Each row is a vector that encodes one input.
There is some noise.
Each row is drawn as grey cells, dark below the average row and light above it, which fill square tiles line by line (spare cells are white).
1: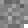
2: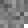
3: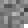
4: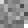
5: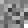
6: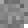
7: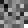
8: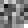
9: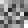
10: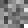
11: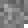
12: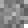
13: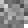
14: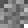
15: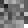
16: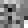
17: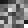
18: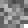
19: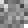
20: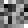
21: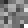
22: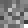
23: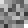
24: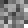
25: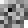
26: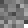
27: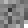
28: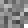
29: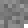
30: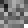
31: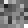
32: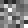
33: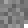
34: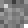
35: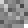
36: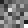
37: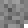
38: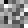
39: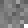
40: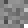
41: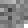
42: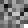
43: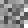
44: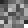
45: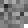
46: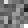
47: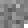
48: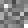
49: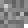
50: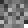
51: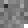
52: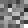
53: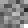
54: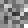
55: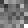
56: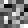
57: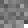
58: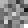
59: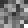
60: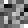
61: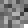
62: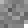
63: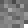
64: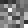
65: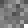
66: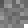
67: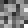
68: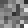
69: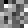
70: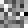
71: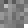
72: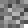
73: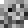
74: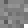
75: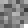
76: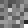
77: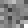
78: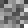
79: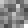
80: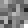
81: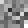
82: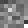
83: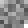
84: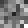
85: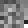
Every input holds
a point on an 8-point line and a true/false value.
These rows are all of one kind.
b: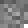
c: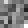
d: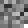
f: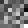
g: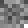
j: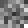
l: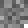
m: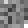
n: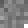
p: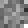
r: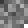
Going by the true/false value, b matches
d and n.
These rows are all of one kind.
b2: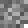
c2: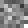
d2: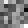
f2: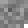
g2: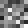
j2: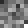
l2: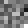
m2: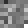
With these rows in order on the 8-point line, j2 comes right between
c2 and f2.
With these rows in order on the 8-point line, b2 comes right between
g2 and m2.
